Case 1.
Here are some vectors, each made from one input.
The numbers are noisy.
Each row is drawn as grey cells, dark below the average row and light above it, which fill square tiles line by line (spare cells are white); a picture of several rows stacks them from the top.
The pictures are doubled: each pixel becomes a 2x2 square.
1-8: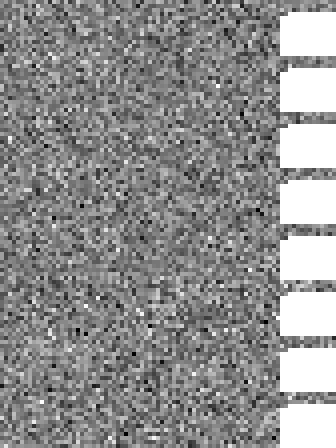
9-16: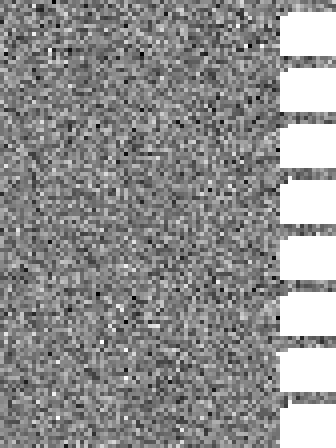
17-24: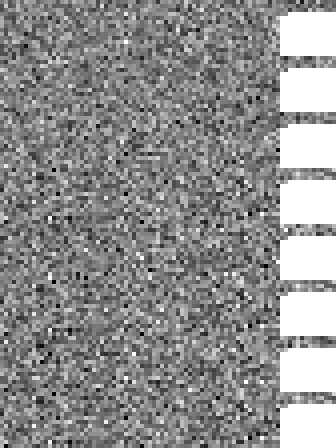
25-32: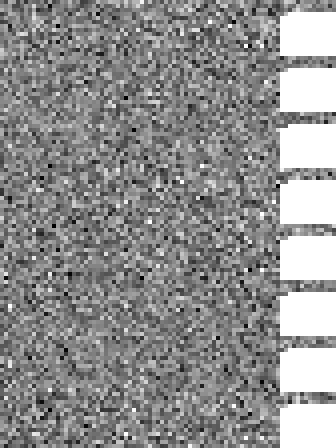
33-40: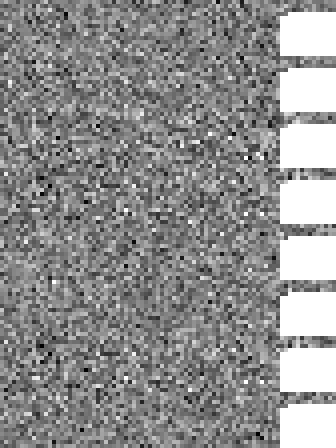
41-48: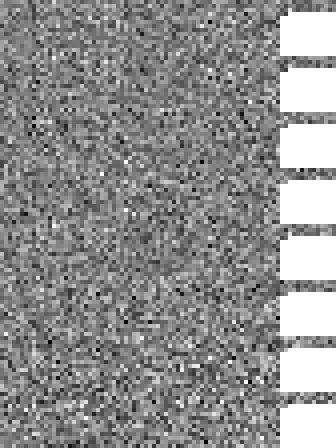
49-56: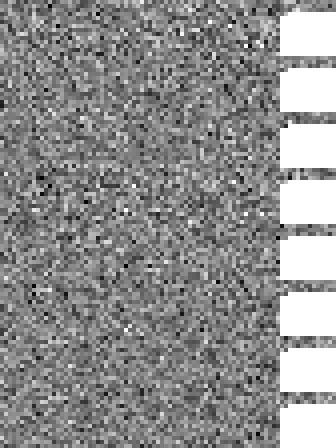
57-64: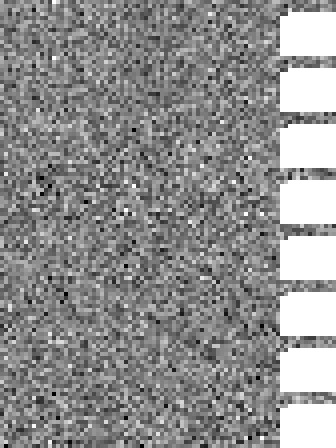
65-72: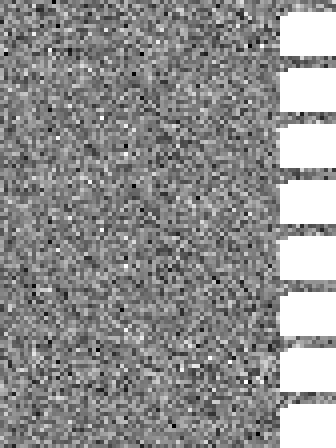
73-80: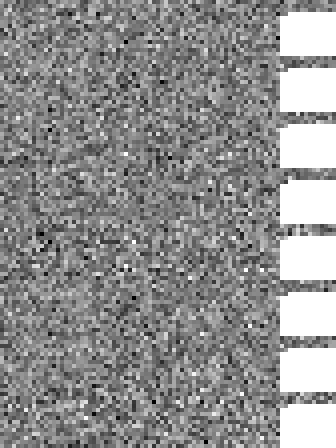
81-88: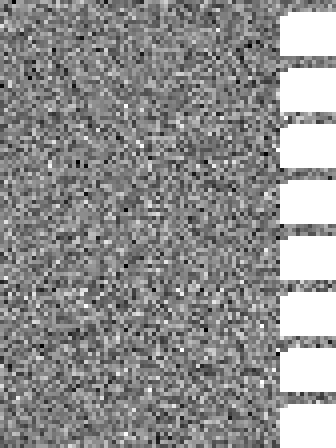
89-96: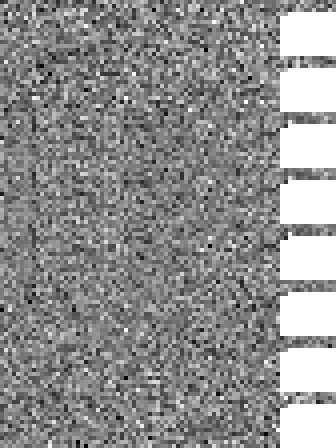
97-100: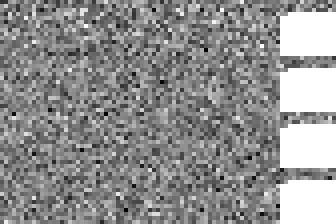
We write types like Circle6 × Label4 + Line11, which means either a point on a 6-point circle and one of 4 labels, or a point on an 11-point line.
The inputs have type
(Circle9 + Unit) × Label6.
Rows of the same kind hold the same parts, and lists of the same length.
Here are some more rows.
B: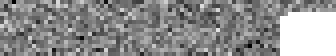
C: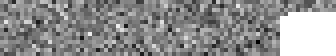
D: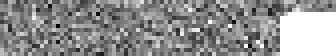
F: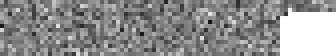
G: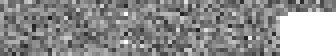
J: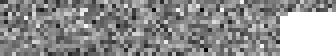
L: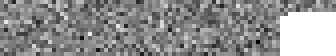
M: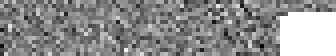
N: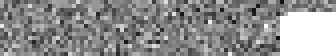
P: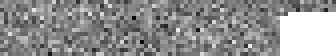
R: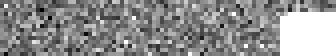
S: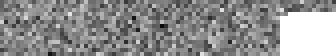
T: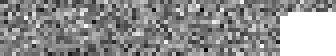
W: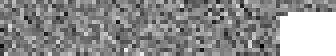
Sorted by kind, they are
B, C, F, G, L, M, N, P, S, W
D, J, R, T

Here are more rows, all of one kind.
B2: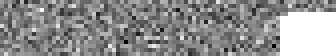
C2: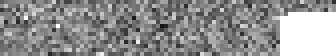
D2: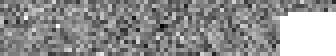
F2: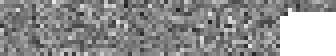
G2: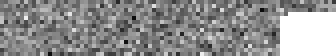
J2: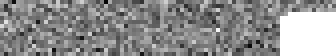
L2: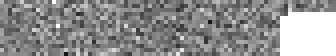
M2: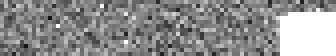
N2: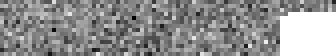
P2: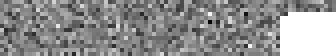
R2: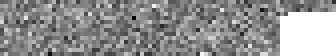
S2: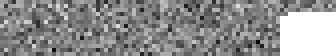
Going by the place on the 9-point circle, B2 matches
C2, D2, L2 and M2.
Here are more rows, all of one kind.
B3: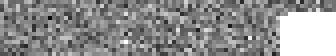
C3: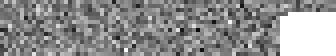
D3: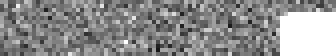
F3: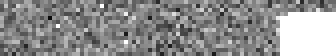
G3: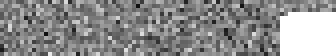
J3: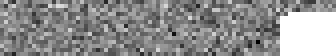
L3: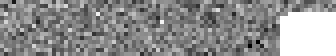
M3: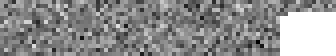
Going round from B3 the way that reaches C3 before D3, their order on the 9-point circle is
B3, C3, M3, G3, D3, F3, L3, J3.
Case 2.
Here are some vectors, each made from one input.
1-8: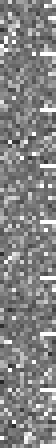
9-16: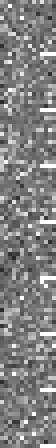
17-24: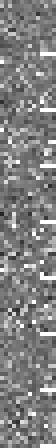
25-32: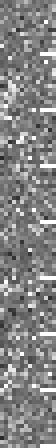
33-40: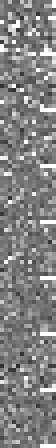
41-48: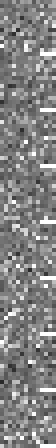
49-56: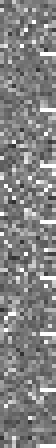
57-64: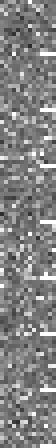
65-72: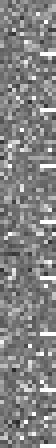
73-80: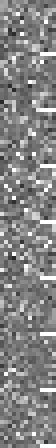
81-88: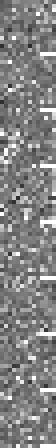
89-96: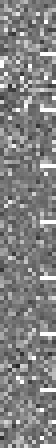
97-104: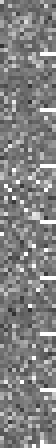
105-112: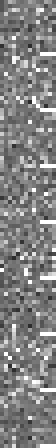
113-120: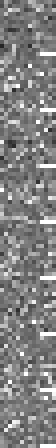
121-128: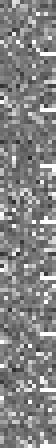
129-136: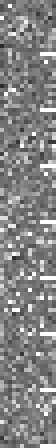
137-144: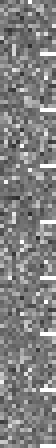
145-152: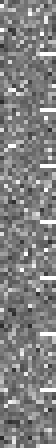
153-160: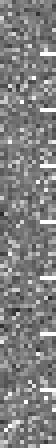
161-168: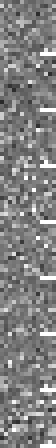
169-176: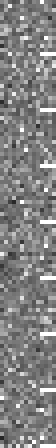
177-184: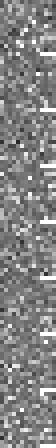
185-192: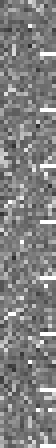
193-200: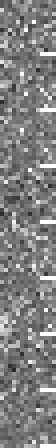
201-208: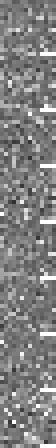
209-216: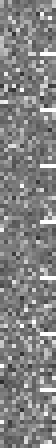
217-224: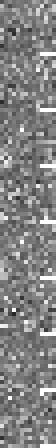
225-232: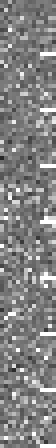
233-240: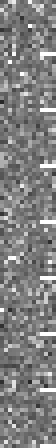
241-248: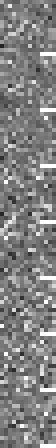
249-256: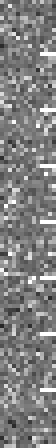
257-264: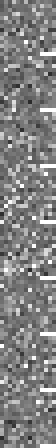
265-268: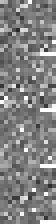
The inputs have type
Line10 + Line16.
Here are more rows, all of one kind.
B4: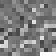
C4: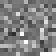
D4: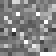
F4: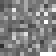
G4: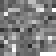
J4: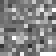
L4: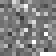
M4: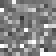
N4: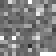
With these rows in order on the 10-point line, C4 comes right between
B4 and D4.
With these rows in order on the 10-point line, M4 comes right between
B4 and L4.
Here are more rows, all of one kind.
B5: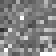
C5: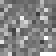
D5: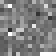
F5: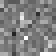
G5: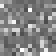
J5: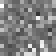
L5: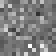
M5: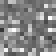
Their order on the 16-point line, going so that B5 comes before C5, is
D5, L5, J5, M5, G5, B5, F5, C5.
